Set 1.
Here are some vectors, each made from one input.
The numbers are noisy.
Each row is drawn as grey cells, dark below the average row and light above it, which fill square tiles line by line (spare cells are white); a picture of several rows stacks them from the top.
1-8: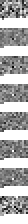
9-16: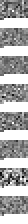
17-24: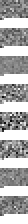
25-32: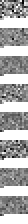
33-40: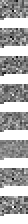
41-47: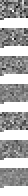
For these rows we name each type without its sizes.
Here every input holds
a node of a tree.
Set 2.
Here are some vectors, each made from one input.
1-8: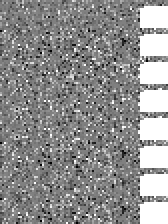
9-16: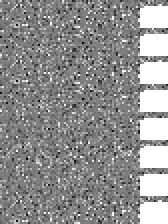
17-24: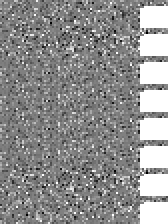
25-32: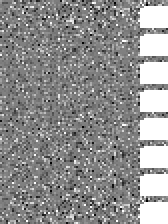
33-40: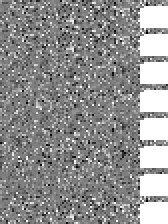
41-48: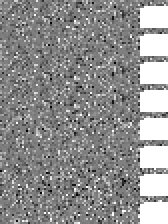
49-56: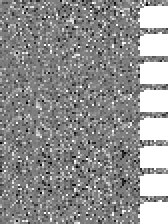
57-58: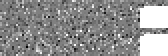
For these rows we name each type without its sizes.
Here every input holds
a point on a line.
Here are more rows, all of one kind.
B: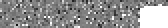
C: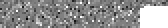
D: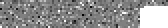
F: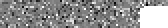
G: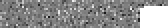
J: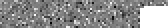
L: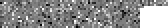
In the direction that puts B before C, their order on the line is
F, B, C, D, G, J, L.
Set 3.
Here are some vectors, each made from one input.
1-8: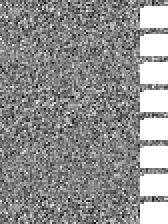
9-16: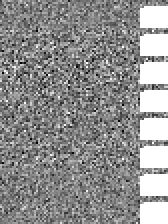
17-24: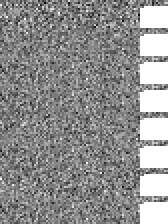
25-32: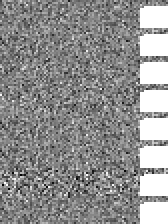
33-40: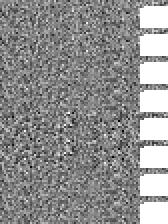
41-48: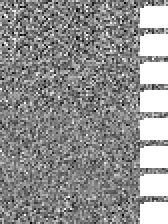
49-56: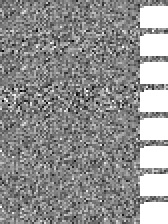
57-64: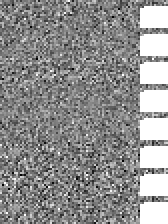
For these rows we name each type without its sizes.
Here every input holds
a point on a line.
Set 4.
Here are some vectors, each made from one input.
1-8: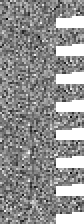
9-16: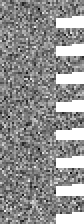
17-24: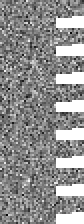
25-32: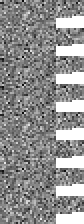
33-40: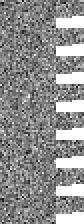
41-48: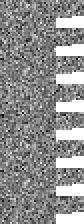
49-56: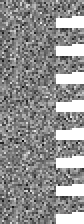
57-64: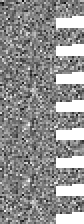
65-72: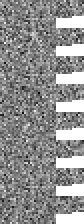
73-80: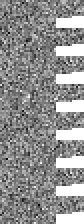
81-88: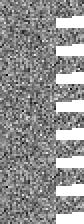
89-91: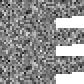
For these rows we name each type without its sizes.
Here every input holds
a point on a circle.
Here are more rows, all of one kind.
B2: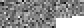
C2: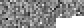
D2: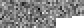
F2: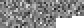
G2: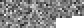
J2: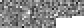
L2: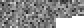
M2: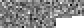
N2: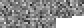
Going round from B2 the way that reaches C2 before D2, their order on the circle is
B2, L2, G2, F2, C2, N2, D2, M2, J2.
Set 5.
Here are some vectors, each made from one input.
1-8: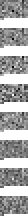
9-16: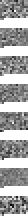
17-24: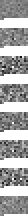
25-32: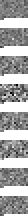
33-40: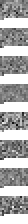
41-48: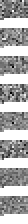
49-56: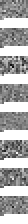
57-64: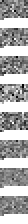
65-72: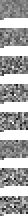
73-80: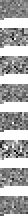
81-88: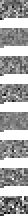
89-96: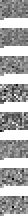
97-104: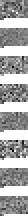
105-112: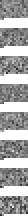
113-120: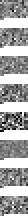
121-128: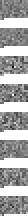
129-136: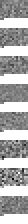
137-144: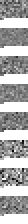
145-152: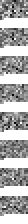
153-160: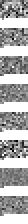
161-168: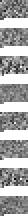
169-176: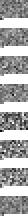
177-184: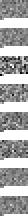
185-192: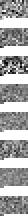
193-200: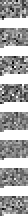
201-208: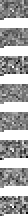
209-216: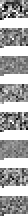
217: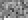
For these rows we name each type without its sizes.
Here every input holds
a node of a tree.
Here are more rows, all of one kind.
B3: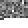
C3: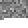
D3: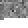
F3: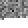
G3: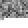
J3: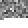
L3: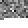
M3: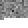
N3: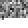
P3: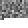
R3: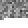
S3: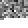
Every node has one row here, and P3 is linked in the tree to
M3.
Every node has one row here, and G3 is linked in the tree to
N3.
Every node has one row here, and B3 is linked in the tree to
M3.
